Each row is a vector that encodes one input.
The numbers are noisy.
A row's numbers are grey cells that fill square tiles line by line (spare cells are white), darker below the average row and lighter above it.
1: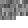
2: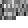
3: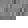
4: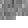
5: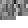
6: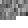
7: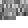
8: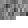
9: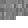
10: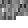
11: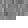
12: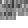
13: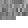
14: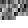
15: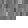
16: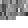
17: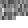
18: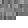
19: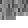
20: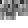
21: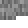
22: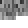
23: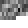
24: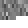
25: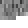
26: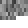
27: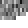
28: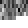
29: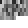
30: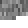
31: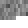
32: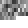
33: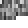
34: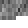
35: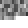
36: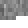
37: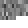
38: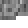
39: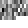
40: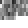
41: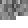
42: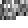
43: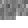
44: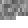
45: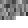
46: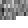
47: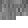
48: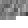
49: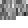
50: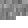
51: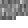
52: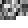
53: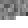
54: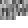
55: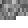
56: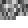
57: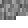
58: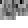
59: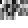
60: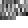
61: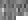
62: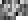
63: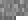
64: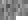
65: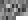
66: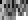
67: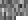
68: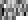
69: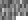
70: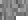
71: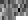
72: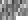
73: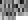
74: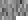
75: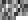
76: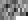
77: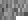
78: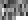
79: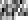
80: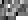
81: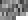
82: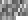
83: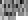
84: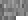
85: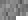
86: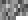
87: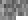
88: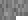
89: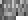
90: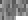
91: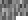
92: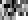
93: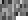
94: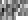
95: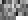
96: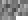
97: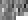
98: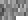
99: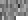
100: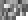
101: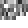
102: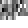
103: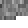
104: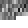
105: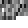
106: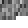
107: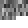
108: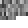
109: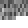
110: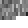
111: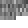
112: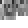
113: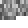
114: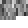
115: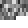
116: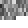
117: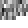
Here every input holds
a list of up to two points on a 5-point line.
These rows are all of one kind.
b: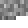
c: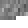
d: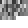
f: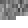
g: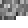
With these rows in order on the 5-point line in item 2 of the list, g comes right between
d and f.
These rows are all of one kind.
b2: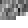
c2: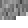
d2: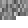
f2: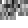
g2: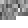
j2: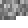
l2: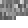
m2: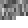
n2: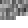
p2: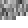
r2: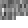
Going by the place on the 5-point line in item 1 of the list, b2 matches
m2, p2 and r2.
